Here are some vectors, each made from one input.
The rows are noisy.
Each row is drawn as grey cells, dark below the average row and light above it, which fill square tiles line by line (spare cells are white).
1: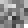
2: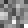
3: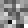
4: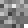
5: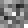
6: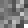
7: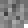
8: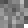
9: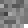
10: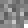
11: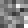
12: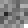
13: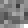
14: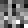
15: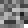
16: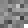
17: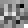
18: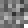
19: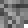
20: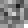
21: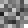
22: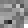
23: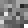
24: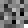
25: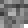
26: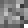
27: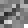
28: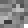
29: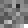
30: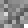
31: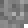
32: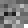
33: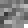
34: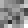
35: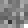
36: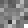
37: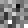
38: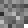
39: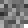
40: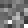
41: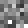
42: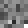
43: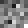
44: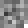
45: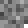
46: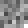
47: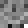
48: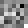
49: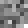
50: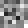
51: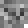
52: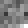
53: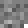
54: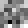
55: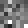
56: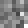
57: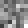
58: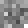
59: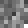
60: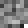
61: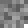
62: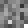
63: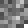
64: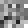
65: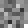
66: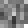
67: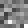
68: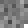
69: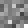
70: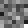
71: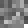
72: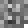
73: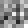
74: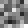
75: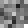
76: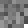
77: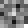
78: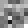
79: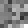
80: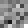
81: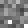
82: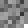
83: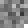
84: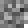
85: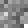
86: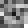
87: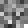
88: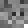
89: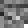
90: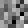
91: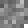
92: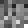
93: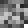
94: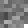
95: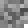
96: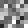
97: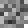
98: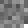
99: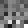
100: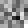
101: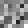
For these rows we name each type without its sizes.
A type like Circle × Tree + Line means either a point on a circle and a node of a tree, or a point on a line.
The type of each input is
Bool × Bool × Bool × Bool + Line + Tree.
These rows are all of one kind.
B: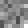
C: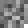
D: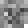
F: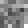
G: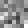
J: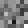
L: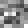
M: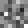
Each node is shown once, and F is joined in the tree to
C.
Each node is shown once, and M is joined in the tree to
B, D and J.
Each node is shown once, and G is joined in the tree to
D.
